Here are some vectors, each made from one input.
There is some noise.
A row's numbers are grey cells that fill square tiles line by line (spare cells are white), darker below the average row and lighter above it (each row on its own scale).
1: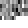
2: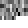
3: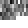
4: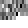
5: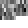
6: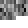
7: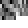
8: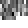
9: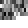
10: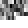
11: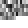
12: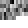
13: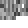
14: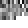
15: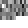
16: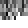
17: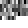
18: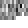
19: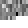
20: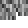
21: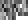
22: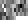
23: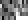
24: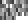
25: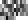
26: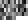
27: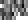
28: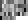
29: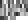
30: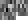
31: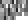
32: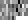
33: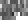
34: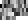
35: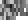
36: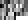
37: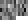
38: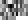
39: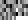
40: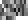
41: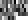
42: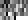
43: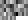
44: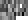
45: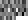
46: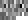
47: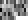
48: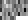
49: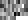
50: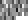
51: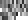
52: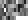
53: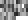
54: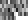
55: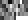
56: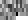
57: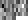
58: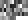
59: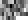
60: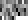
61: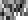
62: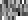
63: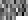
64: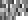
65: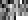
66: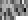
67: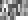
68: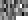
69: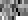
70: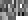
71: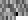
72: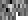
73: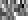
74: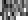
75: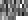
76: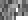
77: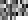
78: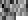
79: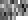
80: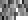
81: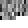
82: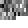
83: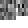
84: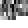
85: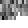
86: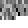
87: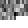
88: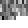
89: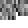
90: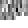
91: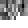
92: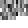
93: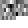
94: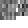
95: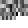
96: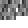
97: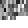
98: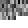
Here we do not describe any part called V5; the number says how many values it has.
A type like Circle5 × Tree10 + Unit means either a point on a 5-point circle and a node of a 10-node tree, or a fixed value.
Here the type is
List2(Bool × V5).
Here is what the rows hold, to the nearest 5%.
All of them are lists of up to two items, each a true/false value and a value of V5: about 10% are empty, 40% hold one and 50% two.
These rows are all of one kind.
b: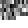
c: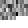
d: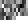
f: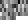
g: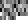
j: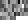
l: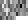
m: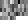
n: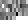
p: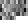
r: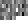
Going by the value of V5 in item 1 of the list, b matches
c, j, p and r.
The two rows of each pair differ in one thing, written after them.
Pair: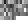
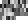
the value of V5 in item 1 of the list
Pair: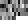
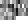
the value of V5 in item 1 of the list
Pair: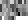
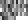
the value of V5 in item 2 of the list
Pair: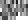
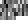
the true/false value in item 2 of the list
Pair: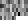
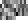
the value of V5 in item 1 of the list
